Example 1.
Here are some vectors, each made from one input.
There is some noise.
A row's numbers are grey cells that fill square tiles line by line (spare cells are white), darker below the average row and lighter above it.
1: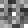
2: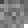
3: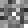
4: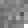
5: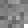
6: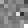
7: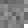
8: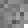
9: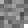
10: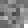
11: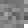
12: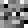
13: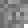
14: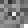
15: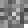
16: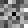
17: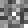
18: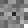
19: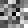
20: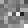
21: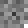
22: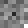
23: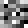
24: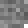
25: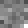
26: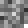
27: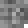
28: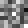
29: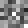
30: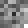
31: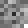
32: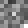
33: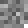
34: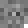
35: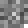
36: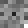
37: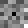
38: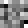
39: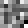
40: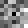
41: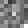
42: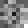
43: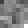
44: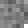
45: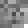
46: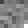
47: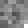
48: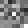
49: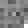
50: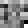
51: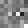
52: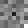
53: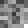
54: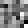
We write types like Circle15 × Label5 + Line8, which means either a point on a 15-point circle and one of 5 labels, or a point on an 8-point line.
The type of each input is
Bool × Tree8.
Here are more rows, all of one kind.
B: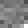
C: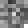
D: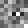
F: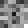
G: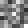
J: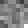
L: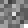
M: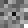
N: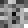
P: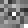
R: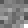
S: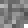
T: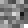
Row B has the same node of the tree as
L and R.
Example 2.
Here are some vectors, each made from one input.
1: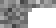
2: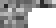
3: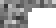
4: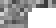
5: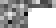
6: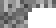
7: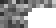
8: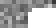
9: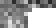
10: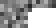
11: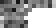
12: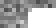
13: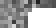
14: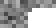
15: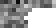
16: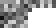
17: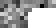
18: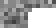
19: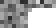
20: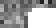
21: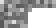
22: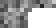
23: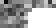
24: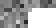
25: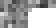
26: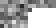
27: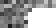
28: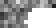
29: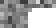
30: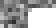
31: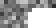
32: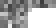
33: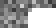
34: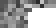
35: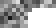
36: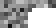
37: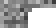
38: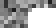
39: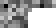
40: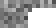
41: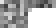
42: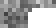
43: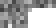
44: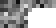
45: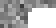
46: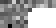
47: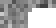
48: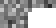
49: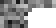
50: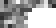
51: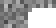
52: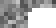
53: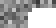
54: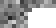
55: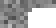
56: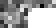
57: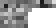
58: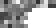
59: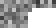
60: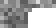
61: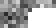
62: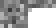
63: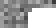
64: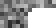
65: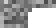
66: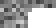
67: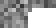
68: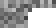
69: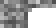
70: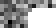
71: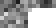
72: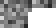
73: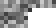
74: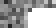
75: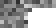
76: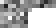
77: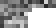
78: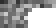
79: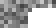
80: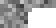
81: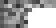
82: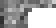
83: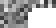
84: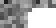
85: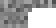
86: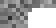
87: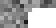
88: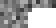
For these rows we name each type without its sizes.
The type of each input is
(Circle + Unit) × Label.
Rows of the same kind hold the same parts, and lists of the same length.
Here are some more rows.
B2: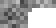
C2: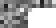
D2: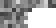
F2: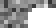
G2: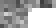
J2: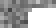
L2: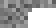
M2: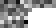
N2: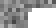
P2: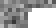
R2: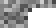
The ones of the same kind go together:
B2, J2, L2, N2, P2, R2
C2, D2, F2, G2, M2

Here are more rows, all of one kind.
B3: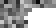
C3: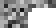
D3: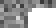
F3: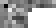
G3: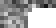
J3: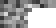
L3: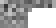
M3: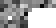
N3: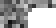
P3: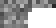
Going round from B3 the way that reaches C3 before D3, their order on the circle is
B3, N3, C3, P3, G3, D3, L3, F3, M3, J3.
